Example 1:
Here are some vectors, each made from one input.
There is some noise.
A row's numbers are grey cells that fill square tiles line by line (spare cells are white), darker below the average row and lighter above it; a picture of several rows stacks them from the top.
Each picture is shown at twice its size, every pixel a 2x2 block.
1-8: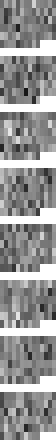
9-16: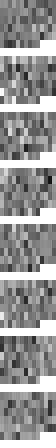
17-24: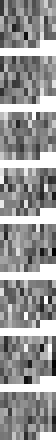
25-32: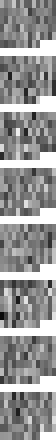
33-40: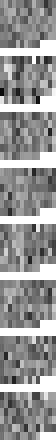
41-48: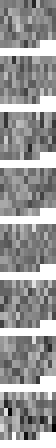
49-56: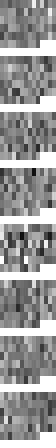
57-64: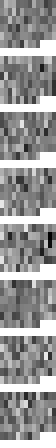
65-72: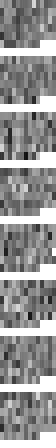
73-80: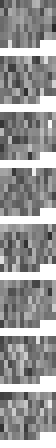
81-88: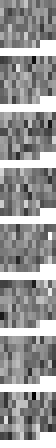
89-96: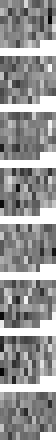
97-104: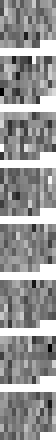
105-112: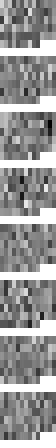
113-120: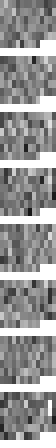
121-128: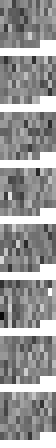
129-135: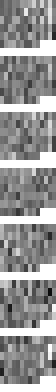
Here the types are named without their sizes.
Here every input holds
a point on a line and a true/false value, together with either a fixed value, or a node of a tree.
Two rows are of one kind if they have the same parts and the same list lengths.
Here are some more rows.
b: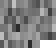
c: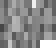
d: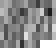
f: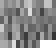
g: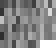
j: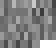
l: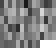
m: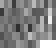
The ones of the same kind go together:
b, d, g
c, f, j, l, m

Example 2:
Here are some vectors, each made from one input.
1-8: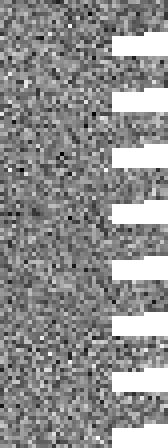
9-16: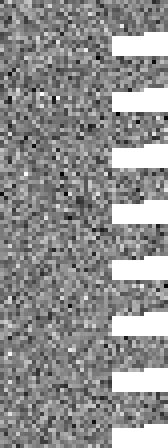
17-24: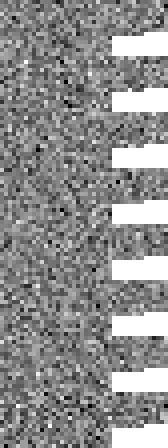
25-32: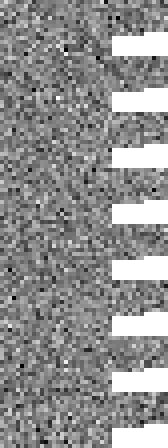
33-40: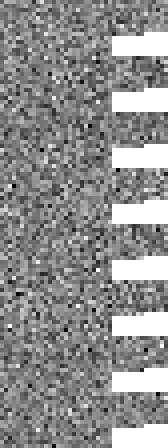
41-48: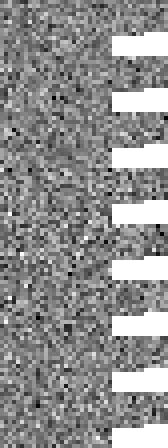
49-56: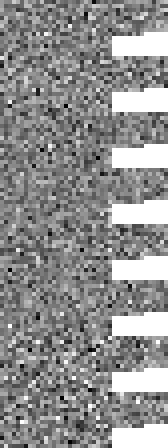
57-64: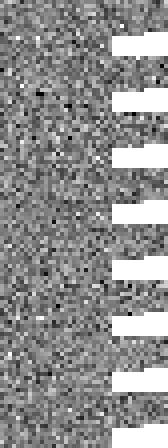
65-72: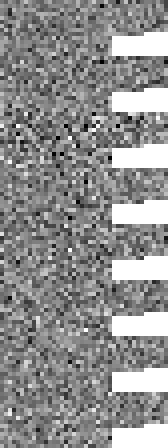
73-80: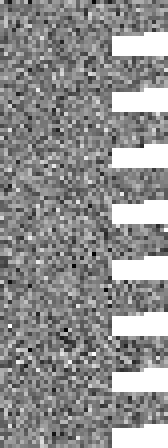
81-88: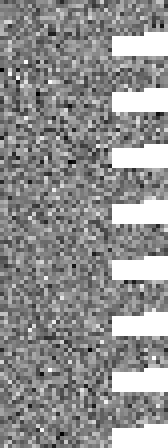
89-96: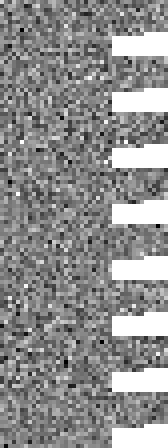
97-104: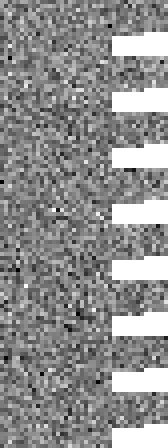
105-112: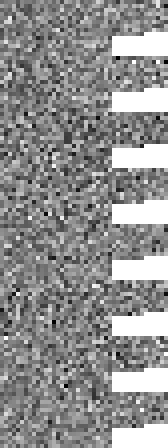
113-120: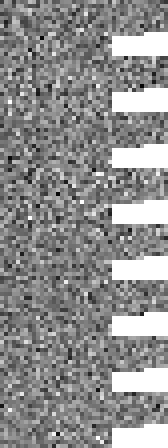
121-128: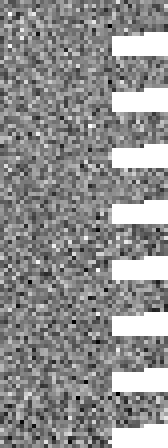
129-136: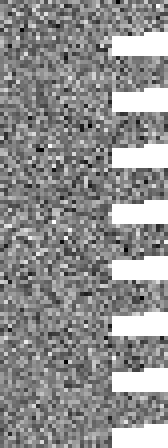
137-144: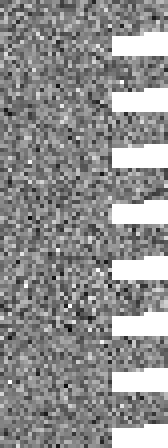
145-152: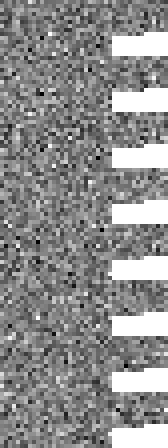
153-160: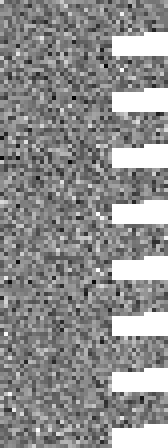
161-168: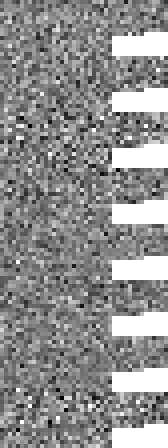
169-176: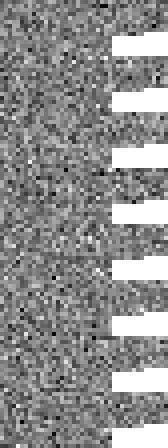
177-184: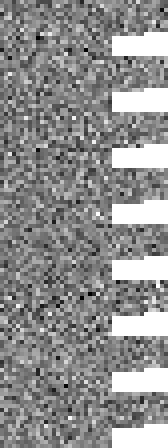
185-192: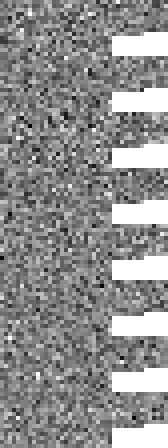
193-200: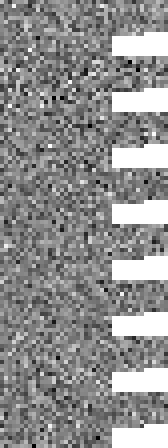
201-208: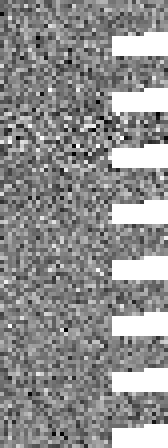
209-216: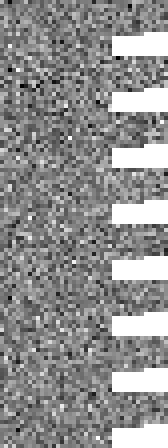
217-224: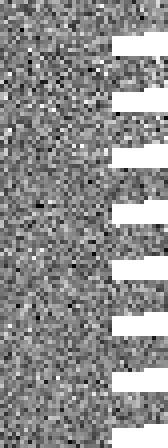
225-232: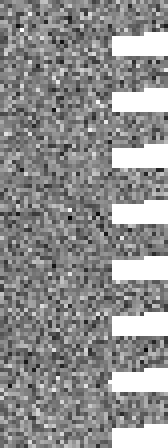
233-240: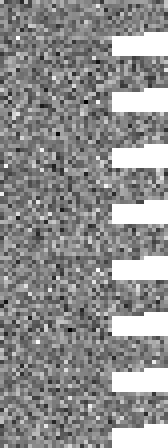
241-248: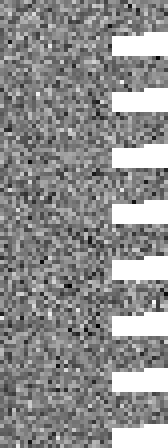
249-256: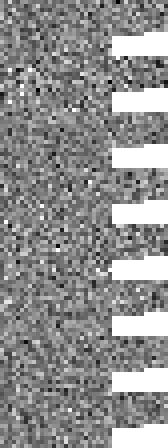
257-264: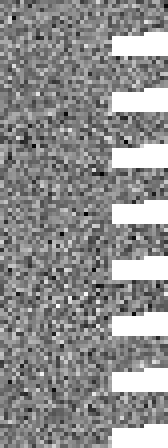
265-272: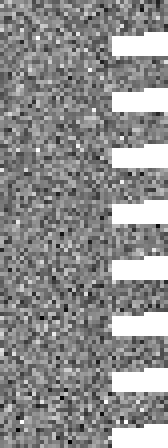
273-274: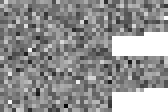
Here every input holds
a point on a 14-point circle, together with either a point on an 8-point circle, or three true/false values.
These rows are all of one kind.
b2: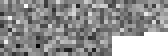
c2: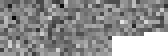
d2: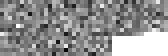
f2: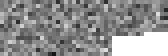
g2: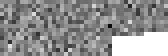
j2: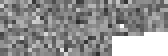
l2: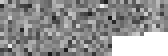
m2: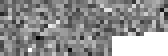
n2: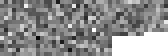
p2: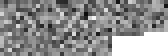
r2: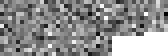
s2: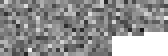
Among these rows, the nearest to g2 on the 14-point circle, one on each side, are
j2 and l2.
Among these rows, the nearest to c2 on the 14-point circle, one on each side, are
p2 and r2.
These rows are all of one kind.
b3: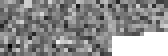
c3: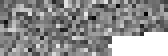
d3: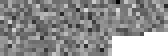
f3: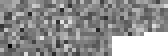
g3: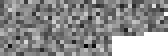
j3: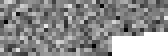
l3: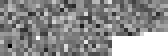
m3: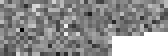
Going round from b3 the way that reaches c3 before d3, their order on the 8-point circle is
b3, c3, m3, f3, l3, d3, g3, j3.
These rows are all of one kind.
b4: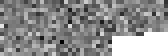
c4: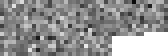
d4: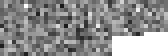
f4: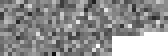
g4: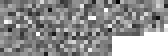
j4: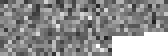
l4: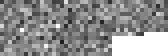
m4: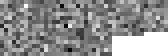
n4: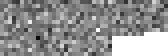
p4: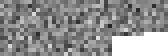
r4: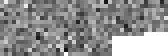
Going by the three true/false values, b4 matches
d4, g4, j4 and l4.
